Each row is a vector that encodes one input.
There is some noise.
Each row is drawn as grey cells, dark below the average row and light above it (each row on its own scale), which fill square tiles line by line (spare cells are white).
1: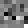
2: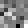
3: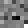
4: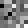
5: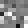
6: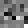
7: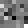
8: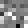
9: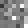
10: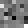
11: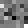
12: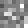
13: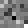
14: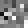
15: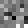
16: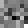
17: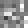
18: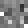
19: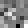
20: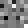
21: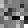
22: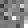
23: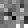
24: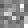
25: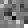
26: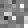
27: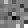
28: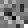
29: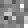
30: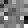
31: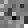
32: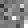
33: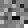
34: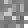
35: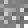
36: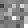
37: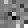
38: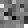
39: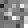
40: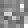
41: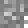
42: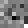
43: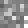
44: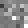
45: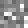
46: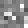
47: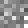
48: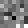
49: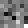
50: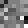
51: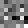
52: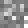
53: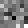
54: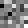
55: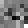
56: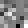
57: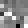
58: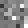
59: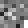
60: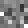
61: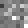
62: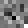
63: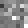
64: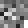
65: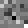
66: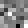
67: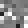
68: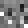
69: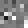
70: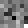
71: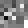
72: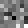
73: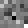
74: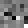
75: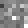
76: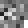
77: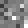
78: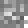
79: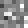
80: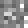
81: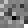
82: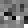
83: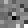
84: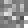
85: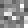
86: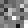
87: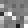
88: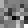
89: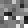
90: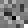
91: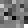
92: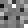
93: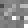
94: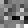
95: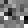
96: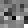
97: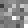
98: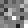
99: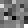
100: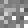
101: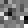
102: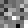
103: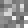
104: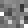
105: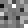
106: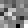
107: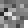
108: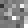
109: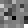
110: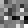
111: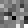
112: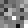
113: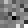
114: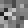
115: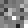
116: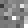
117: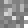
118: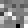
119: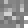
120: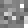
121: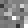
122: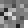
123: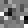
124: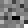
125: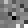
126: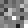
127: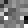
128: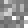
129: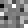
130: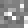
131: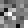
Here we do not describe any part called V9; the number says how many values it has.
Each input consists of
a true/false value, together with either a point on a 7-point line, or a value of V9.
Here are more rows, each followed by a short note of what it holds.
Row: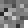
a point on a 7-point line and a true/false value
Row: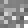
a point on a 7-point line and a true/false value
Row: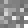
a point on a 7-point line and a true/false value
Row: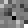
a true/false value and a value of V9
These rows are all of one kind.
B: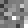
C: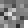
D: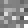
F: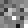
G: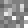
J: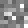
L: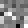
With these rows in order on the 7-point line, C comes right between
B and F.
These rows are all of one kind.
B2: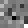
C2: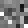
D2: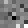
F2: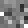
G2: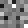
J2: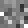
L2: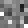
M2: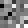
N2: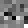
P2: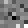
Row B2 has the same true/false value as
D2 and P2.
